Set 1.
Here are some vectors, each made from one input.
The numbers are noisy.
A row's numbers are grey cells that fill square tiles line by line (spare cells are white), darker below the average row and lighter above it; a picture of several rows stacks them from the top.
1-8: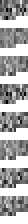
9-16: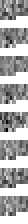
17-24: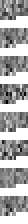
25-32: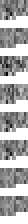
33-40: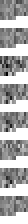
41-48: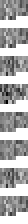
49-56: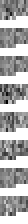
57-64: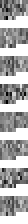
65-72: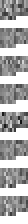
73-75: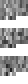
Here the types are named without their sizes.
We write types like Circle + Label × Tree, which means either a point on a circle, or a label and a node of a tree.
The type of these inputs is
Line.
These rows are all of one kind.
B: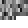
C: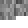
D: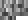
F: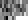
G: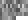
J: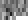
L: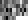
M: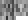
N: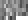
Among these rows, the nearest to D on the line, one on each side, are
B and N.
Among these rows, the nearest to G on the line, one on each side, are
C and M.
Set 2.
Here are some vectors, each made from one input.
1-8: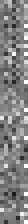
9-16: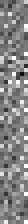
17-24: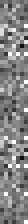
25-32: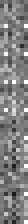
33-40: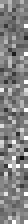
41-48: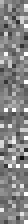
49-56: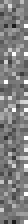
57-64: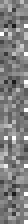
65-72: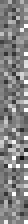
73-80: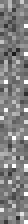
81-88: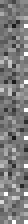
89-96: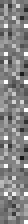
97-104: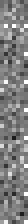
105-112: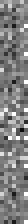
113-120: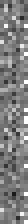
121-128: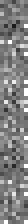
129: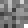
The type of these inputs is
Bool × Bool × Bool × Bool + Unit.
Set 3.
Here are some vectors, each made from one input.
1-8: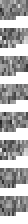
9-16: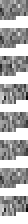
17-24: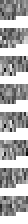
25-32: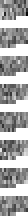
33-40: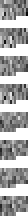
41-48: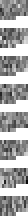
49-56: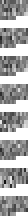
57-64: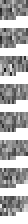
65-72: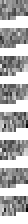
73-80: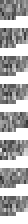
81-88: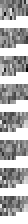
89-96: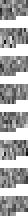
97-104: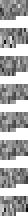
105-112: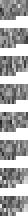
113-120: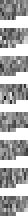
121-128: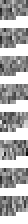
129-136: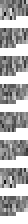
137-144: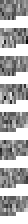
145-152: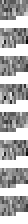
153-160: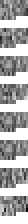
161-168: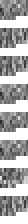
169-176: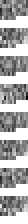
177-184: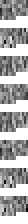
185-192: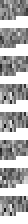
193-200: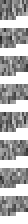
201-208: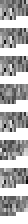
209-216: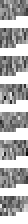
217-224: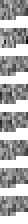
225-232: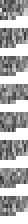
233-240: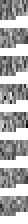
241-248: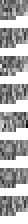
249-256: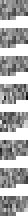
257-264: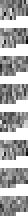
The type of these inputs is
Line10.
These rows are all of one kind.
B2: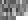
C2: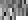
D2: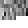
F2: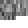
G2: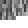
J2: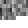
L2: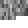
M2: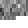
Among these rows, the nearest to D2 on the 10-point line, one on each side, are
C2 and L2.
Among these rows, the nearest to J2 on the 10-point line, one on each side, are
G2 and M2.
